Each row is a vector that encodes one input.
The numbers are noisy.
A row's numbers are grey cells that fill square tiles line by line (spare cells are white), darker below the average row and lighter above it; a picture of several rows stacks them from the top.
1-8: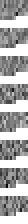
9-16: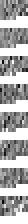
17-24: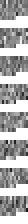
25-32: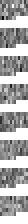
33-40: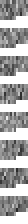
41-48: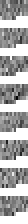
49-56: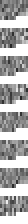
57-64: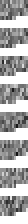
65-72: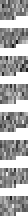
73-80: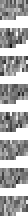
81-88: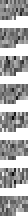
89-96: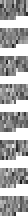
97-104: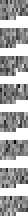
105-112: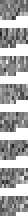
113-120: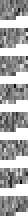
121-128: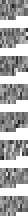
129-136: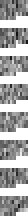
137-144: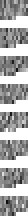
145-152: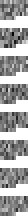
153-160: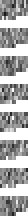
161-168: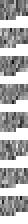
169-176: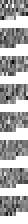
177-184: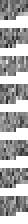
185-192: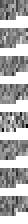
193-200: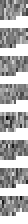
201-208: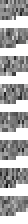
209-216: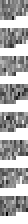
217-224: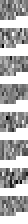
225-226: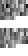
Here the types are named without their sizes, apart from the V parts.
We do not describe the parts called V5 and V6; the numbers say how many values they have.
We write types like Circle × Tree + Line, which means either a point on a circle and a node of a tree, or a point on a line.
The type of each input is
(Bool × Bool × Bool + Line) × V5 × V6.
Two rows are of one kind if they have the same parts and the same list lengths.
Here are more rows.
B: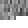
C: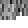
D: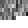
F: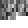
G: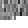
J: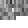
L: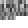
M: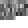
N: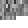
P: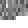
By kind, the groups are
B, D, F, G, J, N
C, L, M, P

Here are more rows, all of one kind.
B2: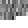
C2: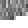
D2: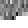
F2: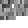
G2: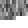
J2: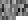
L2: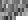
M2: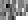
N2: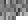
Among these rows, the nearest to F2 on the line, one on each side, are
C2 and G2.
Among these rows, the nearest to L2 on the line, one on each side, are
D2 and J2.
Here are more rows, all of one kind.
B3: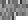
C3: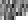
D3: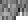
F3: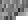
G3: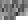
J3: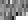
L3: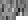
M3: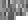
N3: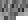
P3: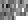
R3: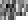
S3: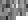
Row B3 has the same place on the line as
C3 and J3.
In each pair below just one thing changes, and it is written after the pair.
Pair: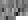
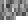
the place on the line
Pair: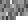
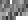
the place on the line
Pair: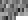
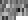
the place on the line
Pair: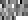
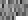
the value of V6
